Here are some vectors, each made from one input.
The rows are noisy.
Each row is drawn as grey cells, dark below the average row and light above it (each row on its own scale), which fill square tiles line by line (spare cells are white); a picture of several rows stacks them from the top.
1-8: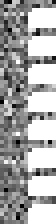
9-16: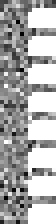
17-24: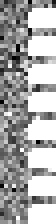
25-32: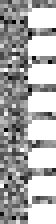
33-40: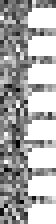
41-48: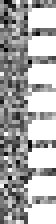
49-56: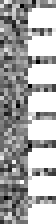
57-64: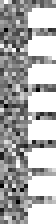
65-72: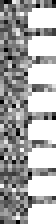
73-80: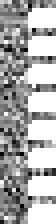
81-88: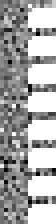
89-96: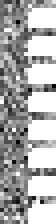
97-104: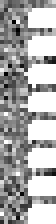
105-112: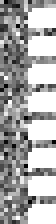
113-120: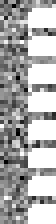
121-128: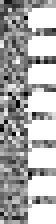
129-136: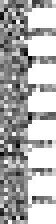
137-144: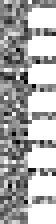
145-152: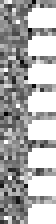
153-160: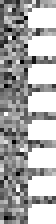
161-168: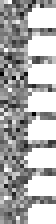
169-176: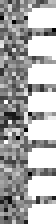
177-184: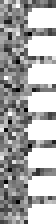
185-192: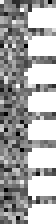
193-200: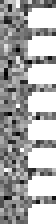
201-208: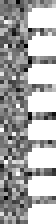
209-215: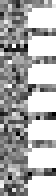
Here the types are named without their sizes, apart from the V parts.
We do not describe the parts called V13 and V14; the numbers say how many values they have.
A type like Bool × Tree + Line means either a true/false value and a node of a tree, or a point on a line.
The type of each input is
(Bool × Label + V13) × V14.
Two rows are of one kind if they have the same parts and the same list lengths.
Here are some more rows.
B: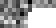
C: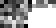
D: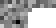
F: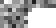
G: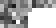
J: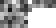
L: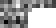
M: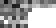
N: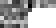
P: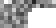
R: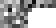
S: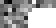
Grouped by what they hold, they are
B, D, F, J, M
C, G, L, N, P, R, S

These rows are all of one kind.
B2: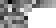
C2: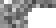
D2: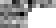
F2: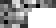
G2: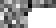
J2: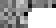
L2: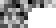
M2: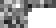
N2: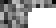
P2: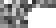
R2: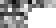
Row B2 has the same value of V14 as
D2, G2 and R2.
